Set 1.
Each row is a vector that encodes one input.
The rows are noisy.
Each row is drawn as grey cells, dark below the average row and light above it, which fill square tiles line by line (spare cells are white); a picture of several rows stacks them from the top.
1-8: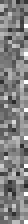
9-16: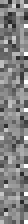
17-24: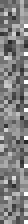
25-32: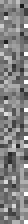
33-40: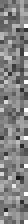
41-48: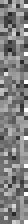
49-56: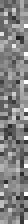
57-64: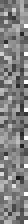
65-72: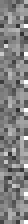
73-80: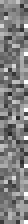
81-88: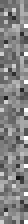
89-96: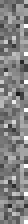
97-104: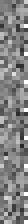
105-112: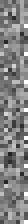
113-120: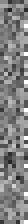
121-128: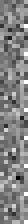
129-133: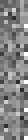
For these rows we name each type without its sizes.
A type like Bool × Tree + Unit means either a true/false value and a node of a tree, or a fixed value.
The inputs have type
Label.
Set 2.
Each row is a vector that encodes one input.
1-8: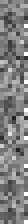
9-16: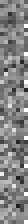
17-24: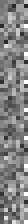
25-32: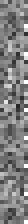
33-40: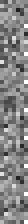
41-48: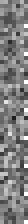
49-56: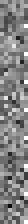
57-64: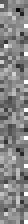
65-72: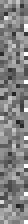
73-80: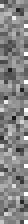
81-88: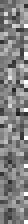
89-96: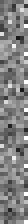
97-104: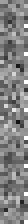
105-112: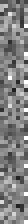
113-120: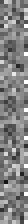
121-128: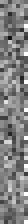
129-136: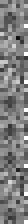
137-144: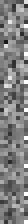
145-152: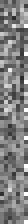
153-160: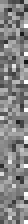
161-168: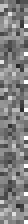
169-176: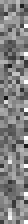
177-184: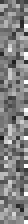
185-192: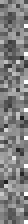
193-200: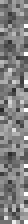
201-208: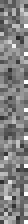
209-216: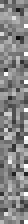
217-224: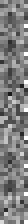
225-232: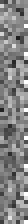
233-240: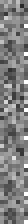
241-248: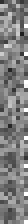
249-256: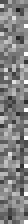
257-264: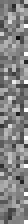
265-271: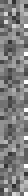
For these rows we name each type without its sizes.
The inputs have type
Label.
